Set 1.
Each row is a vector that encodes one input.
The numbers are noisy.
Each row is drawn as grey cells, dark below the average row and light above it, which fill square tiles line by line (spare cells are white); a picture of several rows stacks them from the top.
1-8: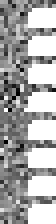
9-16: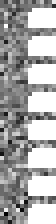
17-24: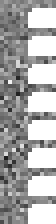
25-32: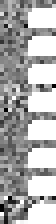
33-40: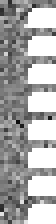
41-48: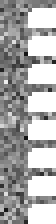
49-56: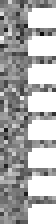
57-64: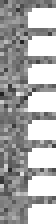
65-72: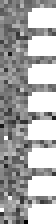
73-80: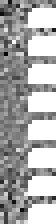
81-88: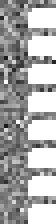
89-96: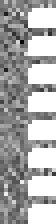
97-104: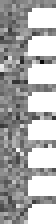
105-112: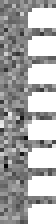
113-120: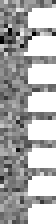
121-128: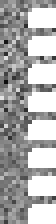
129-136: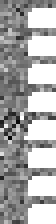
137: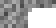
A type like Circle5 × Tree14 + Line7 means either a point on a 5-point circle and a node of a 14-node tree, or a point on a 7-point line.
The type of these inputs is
Bool × Bool × Bool × Bool.
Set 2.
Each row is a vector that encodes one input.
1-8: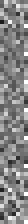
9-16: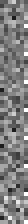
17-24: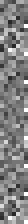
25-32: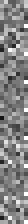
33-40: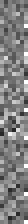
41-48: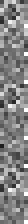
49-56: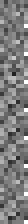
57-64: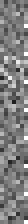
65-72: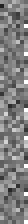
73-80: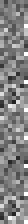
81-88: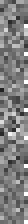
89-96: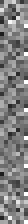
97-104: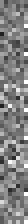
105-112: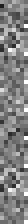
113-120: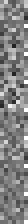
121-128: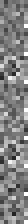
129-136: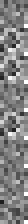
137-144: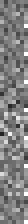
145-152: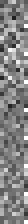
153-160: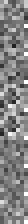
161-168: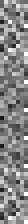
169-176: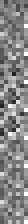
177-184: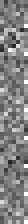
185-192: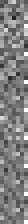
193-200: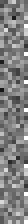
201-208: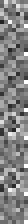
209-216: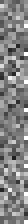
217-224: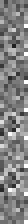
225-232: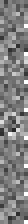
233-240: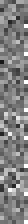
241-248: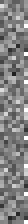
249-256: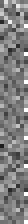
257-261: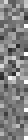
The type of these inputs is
Bool × Bool × Bool.
